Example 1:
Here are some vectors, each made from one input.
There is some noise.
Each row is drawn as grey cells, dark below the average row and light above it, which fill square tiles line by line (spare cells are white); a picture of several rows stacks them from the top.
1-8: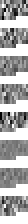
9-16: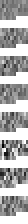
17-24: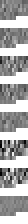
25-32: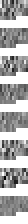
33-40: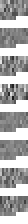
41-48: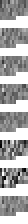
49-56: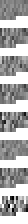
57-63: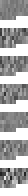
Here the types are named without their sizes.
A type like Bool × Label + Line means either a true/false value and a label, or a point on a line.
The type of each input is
(Bool × Bool × Bool + Unit) × Line.
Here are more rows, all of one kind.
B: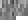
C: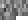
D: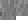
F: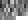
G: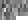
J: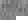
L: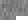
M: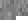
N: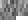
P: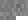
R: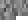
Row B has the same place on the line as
F, J, N and R.
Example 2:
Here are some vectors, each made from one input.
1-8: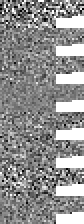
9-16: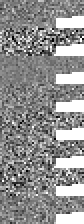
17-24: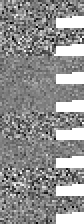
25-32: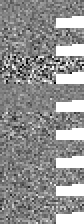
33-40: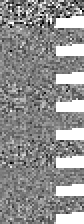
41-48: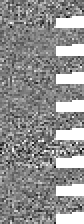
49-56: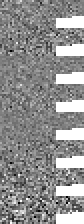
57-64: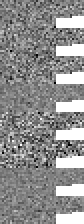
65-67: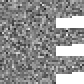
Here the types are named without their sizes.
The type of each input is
Label + Tree.
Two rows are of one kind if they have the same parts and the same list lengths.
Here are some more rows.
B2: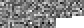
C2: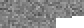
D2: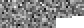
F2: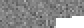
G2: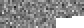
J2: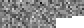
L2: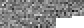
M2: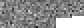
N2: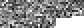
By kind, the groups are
B2, J2, L2, M2, N2
C2, D2, F2, G2

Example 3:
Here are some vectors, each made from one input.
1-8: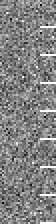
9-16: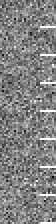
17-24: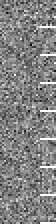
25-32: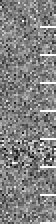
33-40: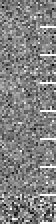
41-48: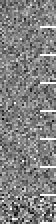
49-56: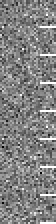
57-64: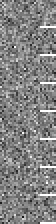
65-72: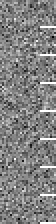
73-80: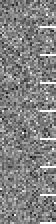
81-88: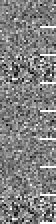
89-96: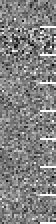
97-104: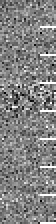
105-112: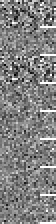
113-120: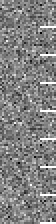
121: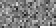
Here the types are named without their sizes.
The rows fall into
3 kinds.
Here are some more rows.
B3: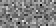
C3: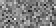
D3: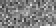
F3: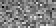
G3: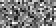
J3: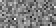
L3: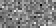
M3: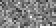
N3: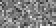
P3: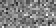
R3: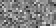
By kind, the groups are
B3, C3, J3, L3, R3
D3, F3, M3, N3, P3
G3

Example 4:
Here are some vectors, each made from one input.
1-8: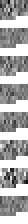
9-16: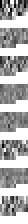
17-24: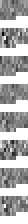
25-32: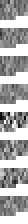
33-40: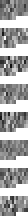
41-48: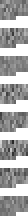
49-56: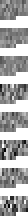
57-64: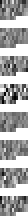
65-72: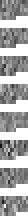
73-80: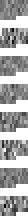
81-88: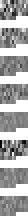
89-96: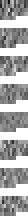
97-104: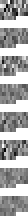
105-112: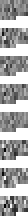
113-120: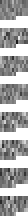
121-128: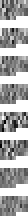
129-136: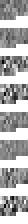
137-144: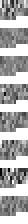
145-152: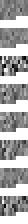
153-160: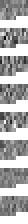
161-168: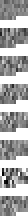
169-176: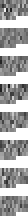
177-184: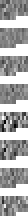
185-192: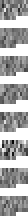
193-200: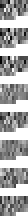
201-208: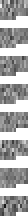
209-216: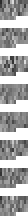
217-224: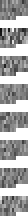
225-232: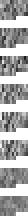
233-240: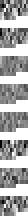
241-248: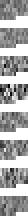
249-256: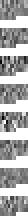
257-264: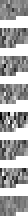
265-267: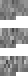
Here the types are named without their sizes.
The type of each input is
(Bool × Bool × Bool + Unit) × Label.
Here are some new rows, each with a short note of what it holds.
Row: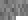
a label
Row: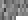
a label
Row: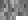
a label and three true/false values
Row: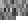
a label
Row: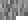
a label and three true/false values
